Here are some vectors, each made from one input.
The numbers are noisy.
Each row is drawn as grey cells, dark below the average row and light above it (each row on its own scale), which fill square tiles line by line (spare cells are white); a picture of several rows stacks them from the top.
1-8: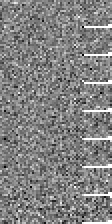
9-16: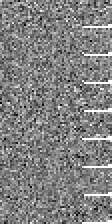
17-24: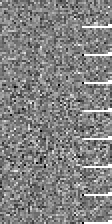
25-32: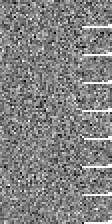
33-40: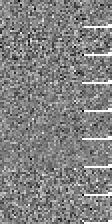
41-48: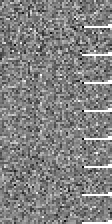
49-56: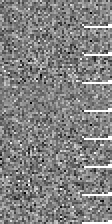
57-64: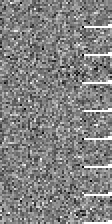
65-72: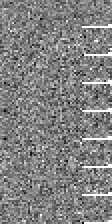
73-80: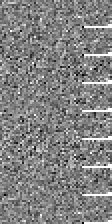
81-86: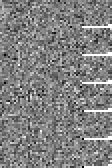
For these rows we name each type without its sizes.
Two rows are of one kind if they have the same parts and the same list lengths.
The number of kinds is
3.
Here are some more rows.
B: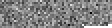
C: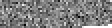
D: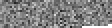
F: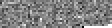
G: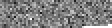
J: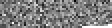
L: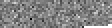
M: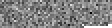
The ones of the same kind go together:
B, M
C, D, G, J
F, L

